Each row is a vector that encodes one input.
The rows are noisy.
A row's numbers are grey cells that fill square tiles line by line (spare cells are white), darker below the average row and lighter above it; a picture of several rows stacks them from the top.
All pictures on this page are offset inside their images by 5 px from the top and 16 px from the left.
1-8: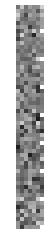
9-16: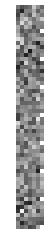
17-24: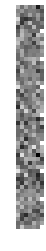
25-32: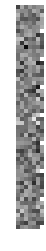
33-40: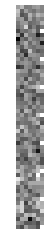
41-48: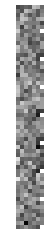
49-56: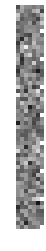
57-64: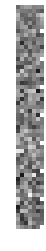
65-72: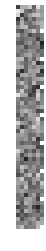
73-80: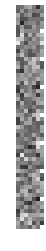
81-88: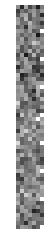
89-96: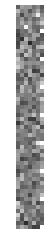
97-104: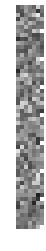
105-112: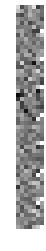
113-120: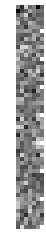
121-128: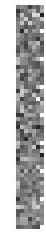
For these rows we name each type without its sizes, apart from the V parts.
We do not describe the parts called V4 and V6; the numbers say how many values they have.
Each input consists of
three true/false values, together with either a label and a value of V4, or a value of V6.
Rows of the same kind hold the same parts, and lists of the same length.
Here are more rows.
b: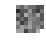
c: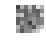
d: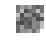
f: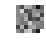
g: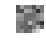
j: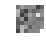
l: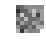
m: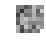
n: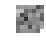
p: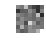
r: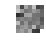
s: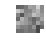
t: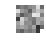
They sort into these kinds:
b, d, f, j, n, p, r
c, g, l, m, s, t

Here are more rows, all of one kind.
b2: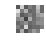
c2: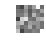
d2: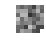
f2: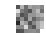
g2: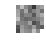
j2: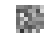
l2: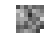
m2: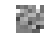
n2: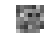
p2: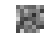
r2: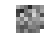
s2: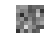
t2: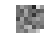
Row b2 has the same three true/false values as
f2 and s2.
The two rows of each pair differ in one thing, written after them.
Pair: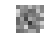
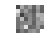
the value of V6
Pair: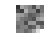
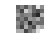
one of the three true/false values
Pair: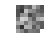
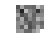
one of the three true/false values
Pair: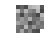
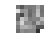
the value of V6
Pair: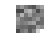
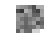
the value of V6
